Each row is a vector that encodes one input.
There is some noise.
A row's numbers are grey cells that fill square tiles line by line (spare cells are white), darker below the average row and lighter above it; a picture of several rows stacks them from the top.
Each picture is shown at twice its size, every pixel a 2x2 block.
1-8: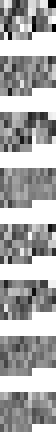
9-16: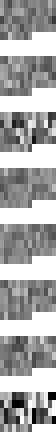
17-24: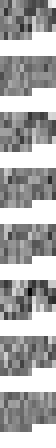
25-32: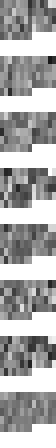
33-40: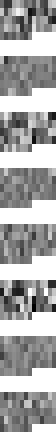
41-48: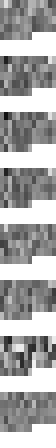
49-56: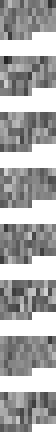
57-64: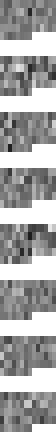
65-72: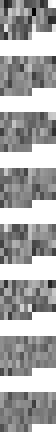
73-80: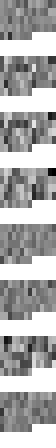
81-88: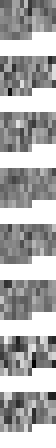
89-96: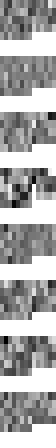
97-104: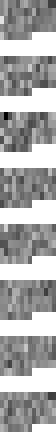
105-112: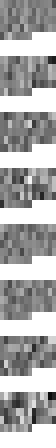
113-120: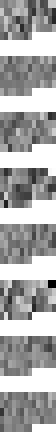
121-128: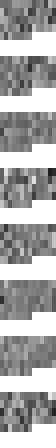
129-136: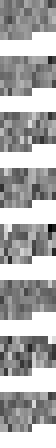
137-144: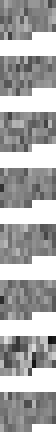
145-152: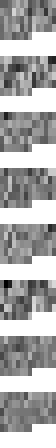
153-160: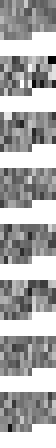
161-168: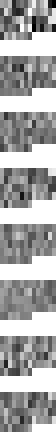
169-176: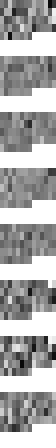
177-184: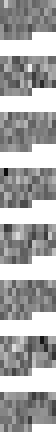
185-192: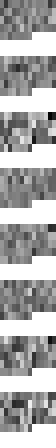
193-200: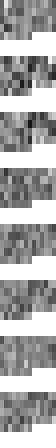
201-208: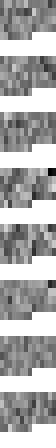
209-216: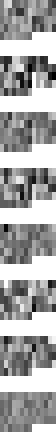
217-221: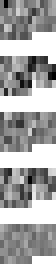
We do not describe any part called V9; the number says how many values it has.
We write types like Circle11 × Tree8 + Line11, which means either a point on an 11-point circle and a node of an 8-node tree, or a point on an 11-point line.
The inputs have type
List2(Bool × (Line7 + V9)).
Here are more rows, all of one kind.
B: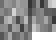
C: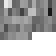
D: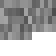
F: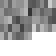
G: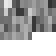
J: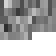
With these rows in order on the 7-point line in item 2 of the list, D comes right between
F and G.
